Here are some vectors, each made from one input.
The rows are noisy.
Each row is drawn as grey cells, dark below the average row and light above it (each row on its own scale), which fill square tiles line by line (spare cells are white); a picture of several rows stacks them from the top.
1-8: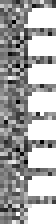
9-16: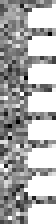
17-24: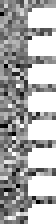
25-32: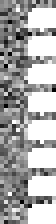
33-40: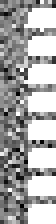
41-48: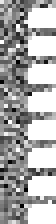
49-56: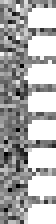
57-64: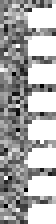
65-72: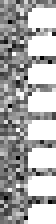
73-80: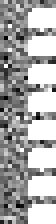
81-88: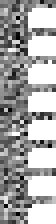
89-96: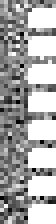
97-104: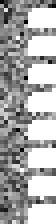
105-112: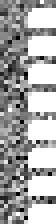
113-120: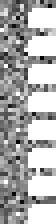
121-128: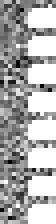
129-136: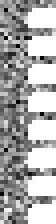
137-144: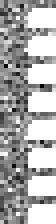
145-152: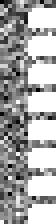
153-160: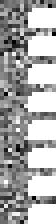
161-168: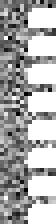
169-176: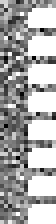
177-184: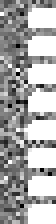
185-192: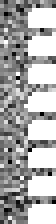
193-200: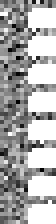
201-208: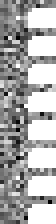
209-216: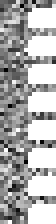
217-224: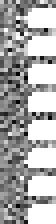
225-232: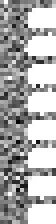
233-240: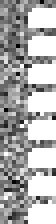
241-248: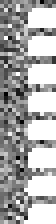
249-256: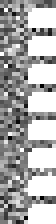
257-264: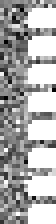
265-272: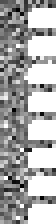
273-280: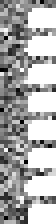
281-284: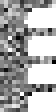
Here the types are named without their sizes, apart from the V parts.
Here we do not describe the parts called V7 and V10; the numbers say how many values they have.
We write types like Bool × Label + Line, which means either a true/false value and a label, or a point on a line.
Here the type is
(Bool × V10 + V7) × (Label + Line).
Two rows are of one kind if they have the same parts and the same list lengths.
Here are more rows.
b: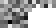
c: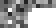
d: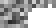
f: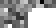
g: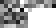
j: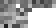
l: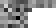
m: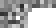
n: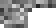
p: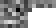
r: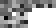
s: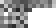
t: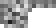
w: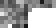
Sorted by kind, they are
b, c, d, f, g, w
j, m, t
l, p, s
n, r

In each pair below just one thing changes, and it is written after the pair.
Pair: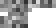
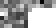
the place on the line
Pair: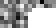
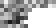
the true/false value
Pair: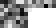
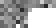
the place on the line
